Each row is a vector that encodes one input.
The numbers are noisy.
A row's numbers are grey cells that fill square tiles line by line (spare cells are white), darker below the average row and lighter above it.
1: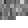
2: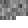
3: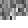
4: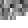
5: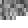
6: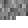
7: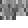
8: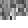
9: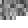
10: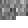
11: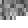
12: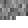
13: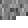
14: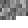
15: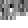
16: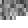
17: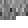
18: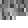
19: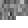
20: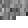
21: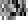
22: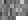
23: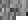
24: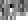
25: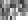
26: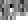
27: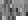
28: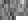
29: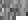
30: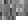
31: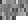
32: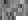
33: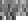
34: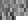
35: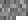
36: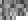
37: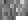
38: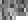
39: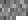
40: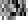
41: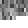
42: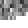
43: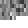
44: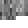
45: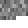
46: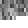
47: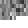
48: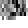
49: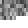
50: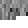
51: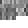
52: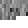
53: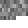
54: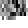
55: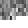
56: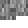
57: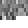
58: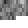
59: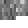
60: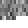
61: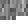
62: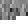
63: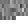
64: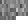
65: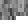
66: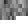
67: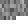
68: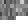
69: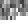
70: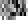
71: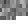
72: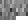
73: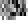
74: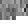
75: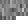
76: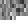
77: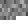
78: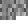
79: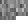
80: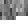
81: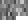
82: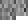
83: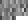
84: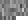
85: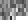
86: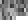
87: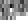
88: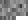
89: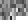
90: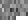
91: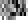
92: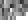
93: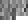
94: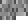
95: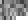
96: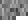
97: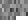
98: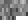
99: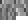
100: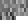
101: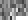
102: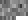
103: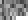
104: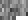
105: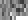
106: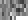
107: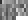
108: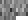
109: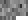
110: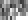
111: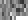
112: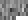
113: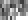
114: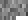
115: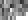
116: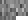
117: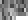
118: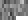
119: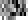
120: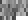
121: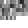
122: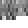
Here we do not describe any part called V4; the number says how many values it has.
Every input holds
a list of up to two items, each a true/false value and a value of V4.
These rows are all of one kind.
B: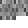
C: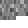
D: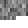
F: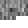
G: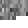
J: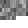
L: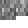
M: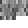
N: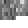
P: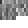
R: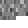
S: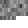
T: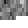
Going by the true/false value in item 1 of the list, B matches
M and P.
